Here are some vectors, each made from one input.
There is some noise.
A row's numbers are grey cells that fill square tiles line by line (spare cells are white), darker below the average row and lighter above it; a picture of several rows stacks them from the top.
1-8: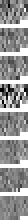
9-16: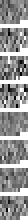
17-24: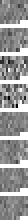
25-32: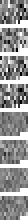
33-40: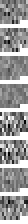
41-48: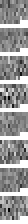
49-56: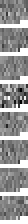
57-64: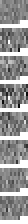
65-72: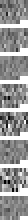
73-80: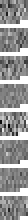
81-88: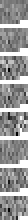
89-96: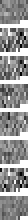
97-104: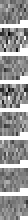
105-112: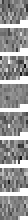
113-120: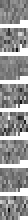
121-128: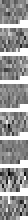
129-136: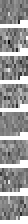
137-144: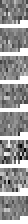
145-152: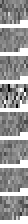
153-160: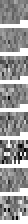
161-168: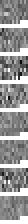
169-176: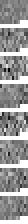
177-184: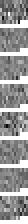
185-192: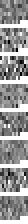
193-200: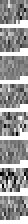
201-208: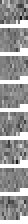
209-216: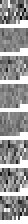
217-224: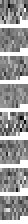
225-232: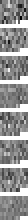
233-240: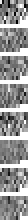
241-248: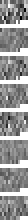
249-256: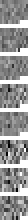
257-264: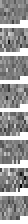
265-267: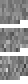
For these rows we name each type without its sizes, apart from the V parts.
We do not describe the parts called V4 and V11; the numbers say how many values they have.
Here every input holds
a label and a value of V4, together with either four true/false values, or a value of V11.
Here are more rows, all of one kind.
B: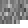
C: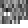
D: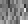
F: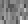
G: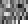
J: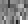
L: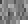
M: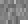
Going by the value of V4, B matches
D and L.
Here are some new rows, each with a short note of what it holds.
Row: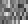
a label, four true/false values and a value of V4
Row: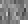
a label, four true/false values and a value of V4
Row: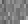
a label, a value of V4 and a value of V11
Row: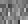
a label, four true/false values and a value of V4
